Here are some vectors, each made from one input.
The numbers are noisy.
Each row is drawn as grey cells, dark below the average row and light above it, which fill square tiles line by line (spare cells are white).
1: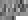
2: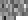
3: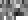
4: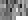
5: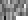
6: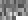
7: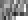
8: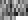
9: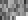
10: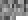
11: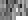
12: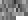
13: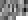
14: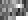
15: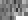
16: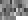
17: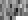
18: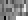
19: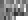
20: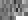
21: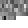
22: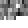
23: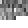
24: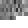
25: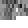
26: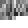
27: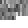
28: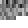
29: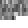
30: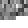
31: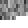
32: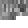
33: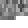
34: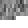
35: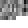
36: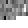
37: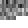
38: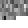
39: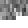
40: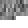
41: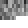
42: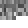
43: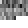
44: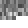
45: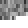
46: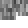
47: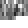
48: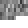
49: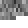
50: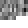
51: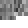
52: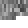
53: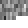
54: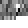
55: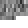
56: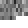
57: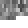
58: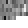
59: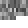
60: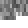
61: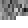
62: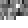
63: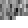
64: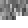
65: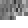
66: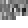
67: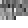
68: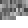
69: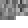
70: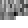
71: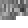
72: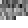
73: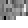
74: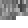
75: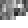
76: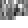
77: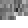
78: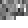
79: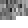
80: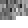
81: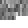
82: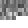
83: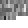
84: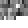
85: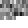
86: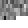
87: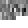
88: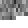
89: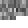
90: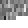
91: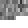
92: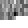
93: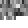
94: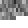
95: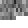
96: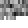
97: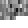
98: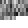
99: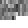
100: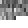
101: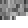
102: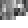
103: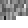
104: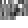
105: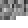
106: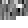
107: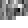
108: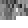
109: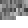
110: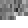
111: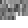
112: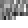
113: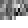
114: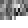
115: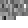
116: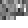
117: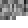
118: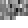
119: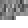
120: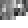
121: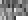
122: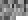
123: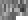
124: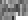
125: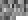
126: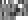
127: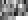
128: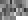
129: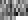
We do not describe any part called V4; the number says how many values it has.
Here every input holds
one of 7 labels, together with either a point on a 9-point line, or a value of V4.
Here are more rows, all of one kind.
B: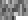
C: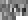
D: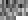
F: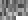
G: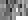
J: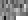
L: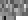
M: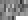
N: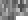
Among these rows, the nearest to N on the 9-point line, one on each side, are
G and J.
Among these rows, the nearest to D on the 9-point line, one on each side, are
F and G.
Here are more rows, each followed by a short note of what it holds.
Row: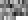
one of 7 labels and a value of V4
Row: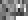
one of 7 labels and a value of V4
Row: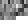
one of 7 labels and a value of V4
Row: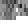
one of 7 labels and a point on a 9-point line
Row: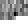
one of 7 labels and a value of V4
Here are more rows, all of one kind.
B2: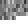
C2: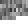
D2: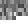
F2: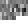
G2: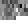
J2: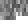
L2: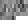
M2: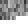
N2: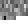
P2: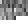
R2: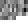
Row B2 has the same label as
M2 and R2.
